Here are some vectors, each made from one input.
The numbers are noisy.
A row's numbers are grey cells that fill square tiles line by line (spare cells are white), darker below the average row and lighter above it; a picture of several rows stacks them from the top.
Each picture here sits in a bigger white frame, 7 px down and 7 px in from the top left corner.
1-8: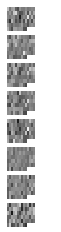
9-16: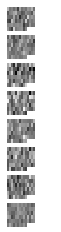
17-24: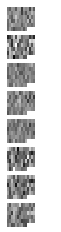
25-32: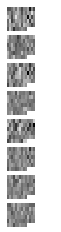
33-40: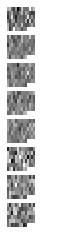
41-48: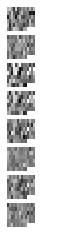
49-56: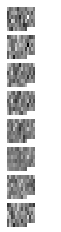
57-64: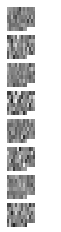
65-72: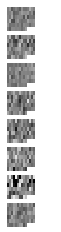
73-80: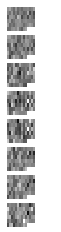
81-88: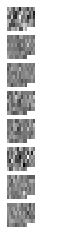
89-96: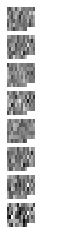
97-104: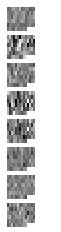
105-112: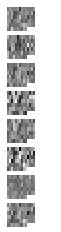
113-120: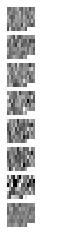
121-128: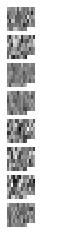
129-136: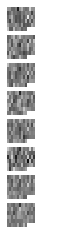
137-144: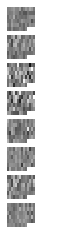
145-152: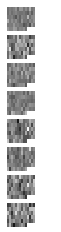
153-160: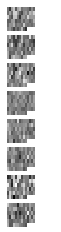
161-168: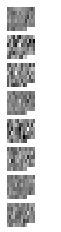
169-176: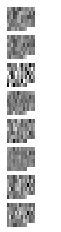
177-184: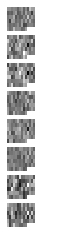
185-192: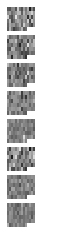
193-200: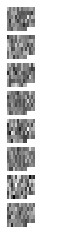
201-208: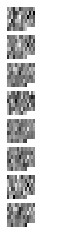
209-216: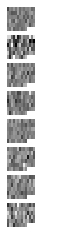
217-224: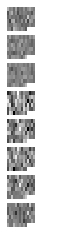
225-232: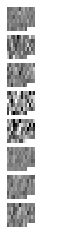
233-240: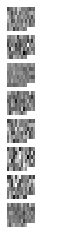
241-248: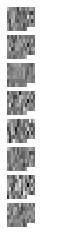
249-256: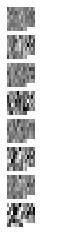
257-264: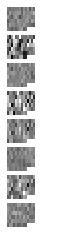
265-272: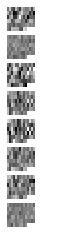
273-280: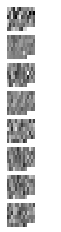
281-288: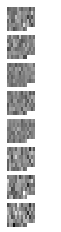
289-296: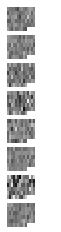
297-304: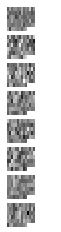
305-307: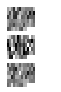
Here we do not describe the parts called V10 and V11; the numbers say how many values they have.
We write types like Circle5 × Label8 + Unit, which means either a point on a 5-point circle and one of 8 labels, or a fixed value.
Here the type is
(Line5 + Line9 + V10) × Line9 + V11.
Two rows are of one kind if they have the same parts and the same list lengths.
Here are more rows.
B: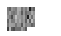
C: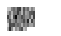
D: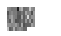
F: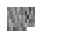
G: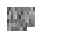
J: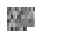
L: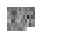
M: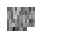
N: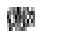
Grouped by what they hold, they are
B
C, N
D, F, J, M
G, L

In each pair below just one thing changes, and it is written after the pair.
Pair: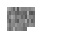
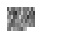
the place on the 9-point line
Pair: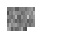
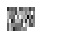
the place on the 5-point line
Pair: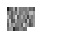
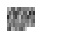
the place on the 9-point line
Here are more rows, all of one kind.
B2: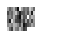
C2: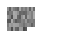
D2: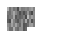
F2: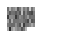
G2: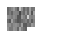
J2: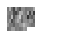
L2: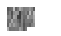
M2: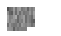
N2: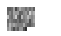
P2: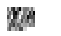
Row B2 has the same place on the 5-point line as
C2, D2, M2 and P2.
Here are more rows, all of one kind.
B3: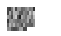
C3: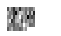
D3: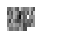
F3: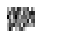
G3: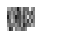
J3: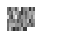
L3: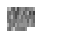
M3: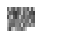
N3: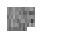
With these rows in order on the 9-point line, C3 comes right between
B3 and L3.
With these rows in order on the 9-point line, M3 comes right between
D3 and F3.
